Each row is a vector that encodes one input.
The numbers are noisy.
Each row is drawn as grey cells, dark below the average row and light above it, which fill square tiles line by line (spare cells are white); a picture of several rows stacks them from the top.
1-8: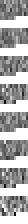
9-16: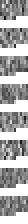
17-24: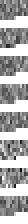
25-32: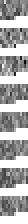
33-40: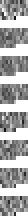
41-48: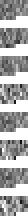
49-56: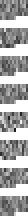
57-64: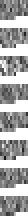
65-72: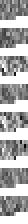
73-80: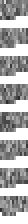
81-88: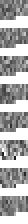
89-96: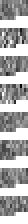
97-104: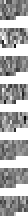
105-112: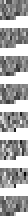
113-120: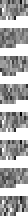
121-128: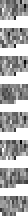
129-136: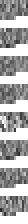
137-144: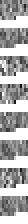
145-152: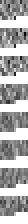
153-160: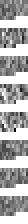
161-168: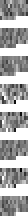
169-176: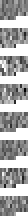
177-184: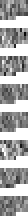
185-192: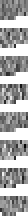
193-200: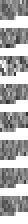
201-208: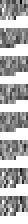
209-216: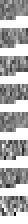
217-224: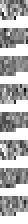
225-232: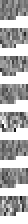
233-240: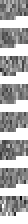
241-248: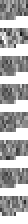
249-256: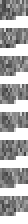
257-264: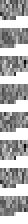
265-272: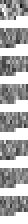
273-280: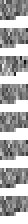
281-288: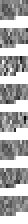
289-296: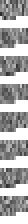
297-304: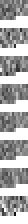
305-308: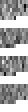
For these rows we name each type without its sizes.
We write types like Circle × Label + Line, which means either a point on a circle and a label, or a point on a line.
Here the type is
(Bool × Bool × Bool × Bool + Unit) × Circle + Tree.
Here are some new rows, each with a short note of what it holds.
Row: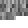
a point on a circle and four true/false values
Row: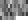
a point on a circle
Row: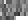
a point on a circle and four true/false values
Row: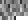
a node of a tree
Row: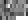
a point on a circle
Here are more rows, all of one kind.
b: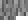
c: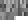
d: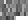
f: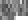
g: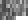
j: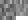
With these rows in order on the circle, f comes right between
c and g.
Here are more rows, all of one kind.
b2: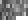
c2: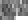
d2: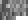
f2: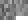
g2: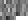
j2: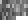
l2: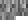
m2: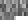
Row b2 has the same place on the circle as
d2 and j2.
